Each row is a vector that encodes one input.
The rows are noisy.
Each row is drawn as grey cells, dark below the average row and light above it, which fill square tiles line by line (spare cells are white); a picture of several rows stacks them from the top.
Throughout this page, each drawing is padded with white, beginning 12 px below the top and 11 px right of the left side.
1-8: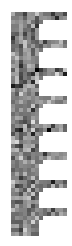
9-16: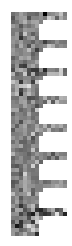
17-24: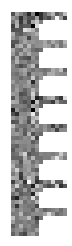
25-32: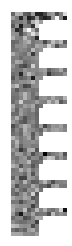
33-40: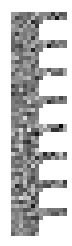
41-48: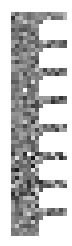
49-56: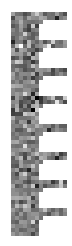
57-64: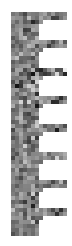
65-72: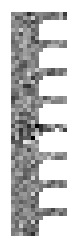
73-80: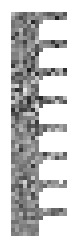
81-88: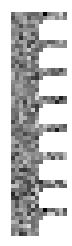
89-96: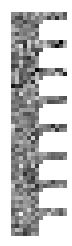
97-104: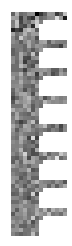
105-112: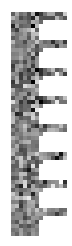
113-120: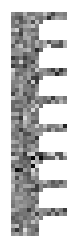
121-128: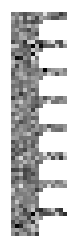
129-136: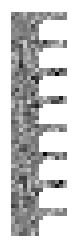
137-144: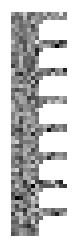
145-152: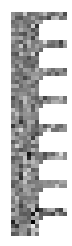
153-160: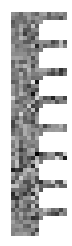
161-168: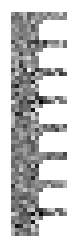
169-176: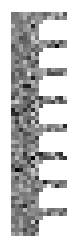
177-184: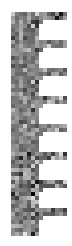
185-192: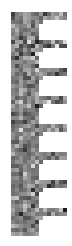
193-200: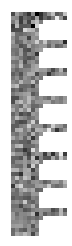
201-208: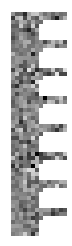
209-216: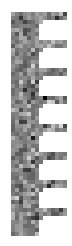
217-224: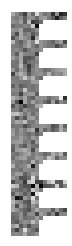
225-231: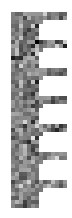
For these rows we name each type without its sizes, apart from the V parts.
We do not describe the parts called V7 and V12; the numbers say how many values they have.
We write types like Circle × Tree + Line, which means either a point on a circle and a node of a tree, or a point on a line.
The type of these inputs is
Label × (Line + V12) + V7.
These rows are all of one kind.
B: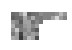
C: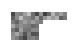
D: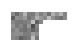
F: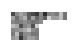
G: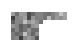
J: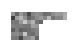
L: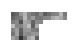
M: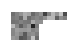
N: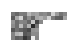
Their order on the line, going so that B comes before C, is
G, J, D, B, N, L, F, M, C.
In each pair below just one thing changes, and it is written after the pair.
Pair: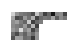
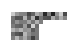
the label
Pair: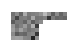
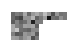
the label
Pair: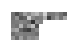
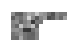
the value of V12
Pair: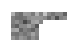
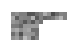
the label
